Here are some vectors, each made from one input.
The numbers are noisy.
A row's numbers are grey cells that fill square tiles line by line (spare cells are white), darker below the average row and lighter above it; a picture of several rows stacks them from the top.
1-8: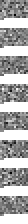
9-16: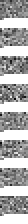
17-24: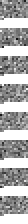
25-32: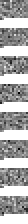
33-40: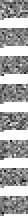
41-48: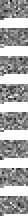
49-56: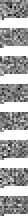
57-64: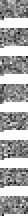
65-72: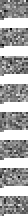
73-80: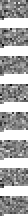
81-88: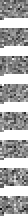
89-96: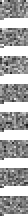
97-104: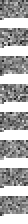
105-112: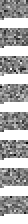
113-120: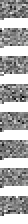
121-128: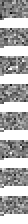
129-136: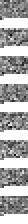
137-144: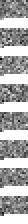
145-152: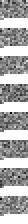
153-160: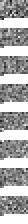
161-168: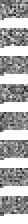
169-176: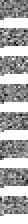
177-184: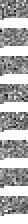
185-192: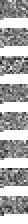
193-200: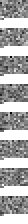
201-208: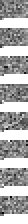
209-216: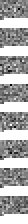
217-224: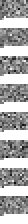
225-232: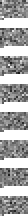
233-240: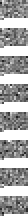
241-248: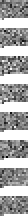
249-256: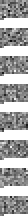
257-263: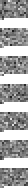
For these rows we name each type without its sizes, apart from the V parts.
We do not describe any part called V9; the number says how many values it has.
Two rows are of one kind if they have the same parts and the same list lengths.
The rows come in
5 kinds.
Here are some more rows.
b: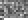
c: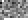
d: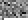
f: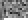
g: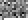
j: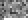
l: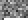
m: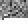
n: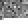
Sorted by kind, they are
b, f, j, n
c
d, g
l
m

